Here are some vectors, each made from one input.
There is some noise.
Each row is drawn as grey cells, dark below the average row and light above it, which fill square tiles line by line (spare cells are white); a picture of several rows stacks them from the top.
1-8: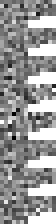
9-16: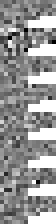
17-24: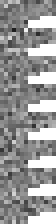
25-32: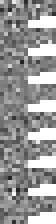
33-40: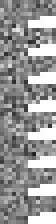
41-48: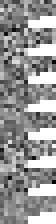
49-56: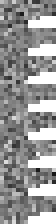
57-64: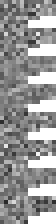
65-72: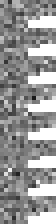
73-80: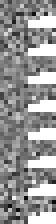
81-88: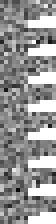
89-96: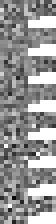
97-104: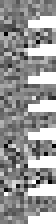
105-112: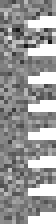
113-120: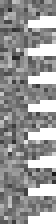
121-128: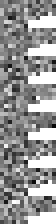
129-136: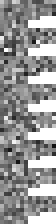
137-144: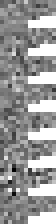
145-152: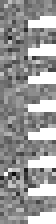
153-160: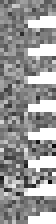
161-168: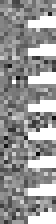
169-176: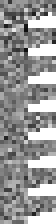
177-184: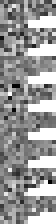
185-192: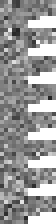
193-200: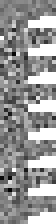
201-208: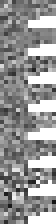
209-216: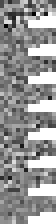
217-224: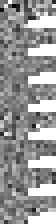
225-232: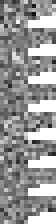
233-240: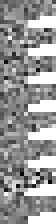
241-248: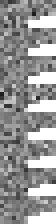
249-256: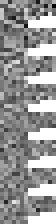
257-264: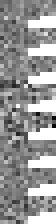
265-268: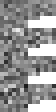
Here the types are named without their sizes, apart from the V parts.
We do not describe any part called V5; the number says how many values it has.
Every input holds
a point on a line, a true/false value and a value of V5.
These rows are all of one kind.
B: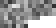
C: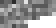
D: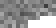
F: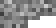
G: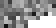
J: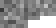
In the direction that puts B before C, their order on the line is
J, G, B, C, D, F.
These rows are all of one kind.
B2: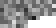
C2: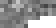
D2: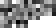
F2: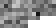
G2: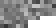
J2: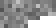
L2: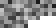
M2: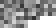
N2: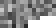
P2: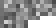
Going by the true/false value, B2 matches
C2 and L2.
